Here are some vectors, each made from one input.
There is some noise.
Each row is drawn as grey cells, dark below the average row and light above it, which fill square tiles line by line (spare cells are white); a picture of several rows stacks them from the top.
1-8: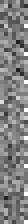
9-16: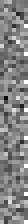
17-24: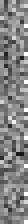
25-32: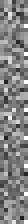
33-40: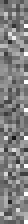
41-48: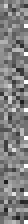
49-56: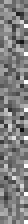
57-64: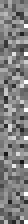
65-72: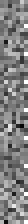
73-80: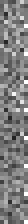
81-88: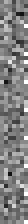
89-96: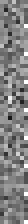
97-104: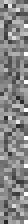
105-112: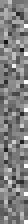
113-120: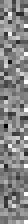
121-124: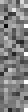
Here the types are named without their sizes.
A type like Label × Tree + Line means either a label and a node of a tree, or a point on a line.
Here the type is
(Bool × Bool × Bool + Unit) × Line.
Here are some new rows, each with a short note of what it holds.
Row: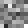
a point on a line
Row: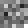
a point on a line and three true/false values
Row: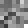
a point on a line and three true/false values
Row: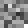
a point on a line
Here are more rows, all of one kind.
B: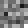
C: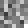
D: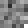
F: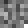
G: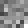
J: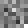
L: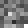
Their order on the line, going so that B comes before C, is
L, B, C, G, D, F, J.
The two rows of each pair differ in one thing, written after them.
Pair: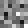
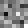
the place on the line
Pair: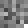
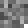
the place on the line
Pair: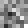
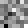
one of the three true/false values
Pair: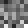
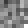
one of the three true/false values
